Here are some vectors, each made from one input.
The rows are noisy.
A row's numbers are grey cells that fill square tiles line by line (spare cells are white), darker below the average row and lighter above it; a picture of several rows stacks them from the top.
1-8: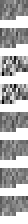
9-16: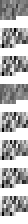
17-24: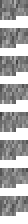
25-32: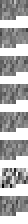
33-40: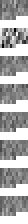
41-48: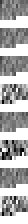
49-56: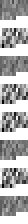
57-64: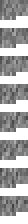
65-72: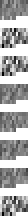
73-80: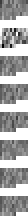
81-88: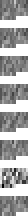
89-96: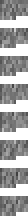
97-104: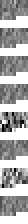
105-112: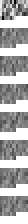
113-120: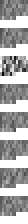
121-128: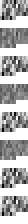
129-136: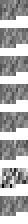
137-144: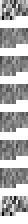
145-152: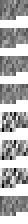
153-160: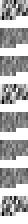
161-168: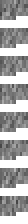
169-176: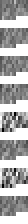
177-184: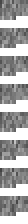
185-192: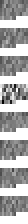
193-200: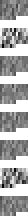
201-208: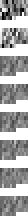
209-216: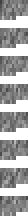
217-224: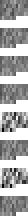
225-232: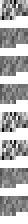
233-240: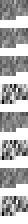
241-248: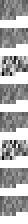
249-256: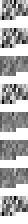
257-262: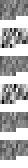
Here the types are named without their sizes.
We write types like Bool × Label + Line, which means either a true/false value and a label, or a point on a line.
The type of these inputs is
Bool × Bool × Bool × Bool + Label × Tree + Unit.
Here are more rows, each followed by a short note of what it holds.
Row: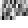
a label and a node of a tree
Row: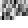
a label and a node of a tree
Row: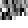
a fixed value
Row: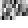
a label and a node of a tree
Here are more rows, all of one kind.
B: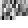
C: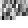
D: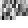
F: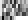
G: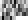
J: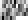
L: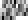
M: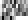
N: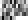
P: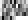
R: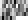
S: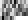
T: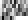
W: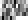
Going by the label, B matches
C, D and F.
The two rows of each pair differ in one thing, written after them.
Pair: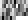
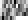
the label
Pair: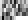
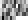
the node of the tree
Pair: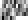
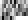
the node of the tree
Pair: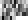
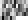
the node of the tree
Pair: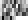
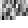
the node of the tree
